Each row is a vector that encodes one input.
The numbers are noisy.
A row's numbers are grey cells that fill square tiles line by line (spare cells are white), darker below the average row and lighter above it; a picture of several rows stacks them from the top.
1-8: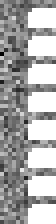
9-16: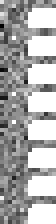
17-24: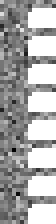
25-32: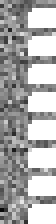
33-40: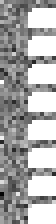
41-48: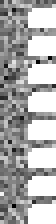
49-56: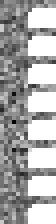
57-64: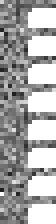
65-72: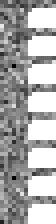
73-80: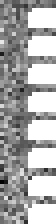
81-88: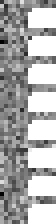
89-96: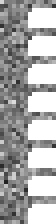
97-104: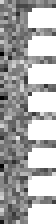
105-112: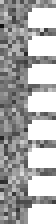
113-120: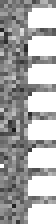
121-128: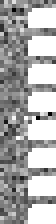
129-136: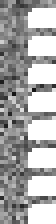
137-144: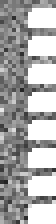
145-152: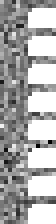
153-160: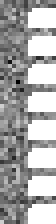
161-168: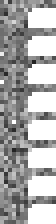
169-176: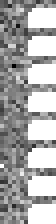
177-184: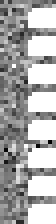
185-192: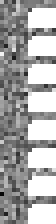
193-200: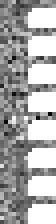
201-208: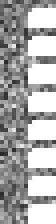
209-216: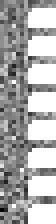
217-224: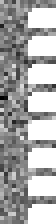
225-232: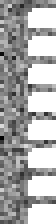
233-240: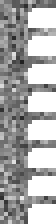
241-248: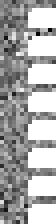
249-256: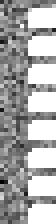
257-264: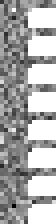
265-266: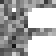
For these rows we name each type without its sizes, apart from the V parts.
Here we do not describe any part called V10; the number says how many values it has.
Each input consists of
either a true/false value and a value of V10, or a list of points on a circle.
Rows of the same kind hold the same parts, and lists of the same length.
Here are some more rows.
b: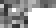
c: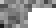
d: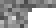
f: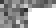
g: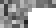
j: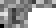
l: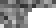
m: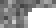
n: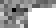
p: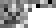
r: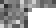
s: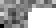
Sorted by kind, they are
b, f, g, n, r
c, j, s
d, l, m
p

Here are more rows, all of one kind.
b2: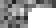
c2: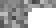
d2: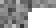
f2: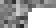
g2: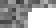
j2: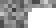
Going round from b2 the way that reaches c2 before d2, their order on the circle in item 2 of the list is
b2, j2, c2, d2, g2, f2.
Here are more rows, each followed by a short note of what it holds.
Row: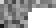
a list of two items
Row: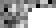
the empty list
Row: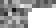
a true/false value and a value of V10
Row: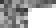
a true/false value and a value of V10
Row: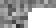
a list of two items
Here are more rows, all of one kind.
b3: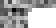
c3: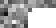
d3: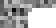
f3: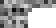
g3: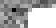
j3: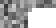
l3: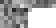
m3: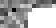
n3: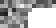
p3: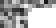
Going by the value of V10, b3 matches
d3, l3 and n3.
